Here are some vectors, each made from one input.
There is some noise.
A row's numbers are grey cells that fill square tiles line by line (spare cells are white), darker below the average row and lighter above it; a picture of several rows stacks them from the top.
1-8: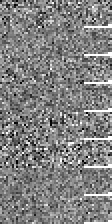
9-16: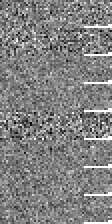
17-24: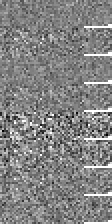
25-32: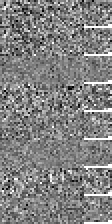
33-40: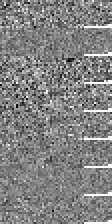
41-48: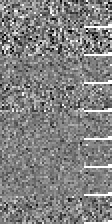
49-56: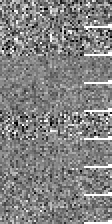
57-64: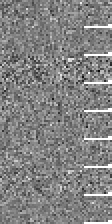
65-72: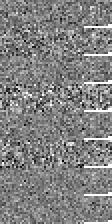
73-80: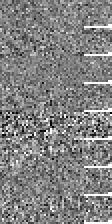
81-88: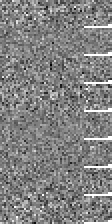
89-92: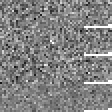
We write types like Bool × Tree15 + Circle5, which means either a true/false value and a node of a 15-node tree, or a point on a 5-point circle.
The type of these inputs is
Line4 × (Line5 + Line6).
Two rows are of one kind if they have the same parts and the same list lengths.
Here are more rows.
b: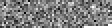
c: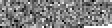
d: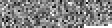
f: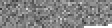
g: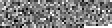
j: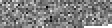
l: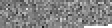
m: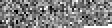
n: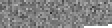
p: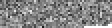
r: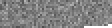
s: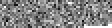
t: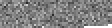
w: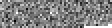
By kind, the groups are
b, d, g, m, s, w
c, f, j, l, n, p, r, t

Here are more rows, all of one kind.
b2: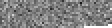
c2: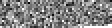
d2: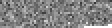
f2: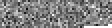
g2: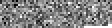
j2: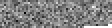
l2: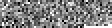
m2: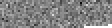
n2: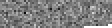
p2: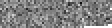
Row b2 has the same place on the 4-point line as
f2, l2 and m2.
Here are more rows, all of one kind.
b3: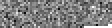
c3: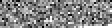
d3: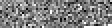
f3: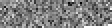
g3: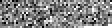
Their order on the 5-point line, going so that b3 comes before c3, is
g3, b3, d3, c3, f3.
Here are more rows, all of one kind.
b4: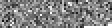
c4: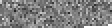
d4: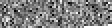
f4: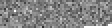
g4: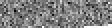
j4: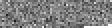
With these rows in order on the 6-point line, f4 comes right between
c4 and j4.
